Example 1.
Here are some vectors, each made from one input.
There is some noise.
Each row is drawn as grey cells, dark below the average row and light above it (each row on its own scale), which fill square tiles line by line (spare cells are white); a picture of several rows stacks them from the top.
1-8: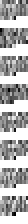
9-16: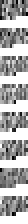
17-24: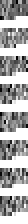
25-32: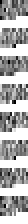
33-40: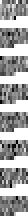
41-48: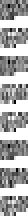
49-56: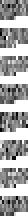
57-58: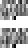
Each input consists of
a point on a 4-point line, together with either a point on a 6-point circle, or a fixed value.
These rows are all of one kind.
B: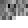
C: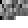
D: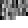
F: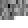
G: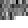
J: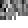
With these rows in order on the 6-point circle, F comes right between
B and G.
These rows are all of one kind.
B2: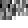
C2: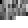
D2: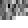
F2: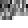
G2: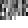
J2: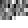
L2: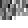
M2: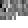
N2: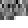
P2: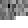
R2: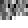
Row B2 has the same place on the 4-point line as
F2, L2 and M2.
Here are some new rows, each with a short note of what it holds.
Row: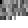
a point on a 6-point circle and a point on a 4-point line
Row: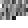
a point on a 4-point line
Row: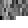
a point on a 6-point circle and a point on a 4-point line
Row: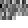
a point on a 6-point circle and a point on a 4-point line
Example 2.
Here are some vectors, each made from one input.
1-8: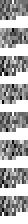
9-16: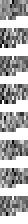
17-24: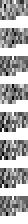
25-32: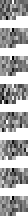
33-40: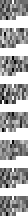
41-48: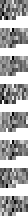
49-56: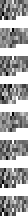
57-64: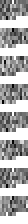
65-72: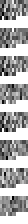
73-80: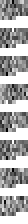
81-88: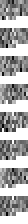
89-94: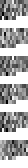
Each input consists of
a list of up to two points on a 4-point line.
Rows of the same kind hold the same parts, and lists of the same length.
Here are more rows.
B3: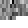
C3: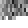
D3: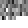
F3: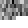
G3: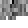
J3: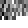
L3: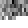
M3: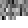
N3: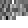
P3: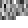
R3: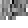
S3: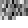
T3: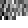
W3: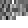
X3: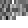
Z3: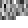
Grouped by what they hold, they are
B3, C3, D3, F3, G3, L3, M3, R3, S3
J3, N3, T3, W3, X3
P3, Z3

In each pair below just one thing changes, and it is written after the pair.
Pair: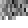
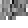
the place on the 4-point line in item 1 of the list
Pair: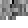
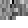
the place on the 4-point line in item 2 of the list
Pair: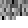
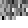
the place on the 4-point line in item 2 of the list
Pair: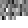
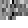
the place on the 4-point line in item 1 of the list
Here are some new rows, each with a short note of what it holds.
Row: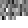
a list of two items
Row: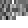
a list of one item
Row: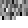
a list of two items
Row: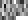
the empty list
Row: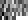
a list of one item
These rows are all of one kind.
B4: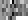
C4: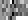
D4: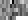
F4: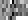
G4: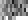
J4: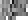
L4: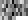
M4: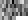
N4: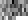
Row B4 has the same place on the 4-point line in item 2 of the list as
C4, F4 and L4.
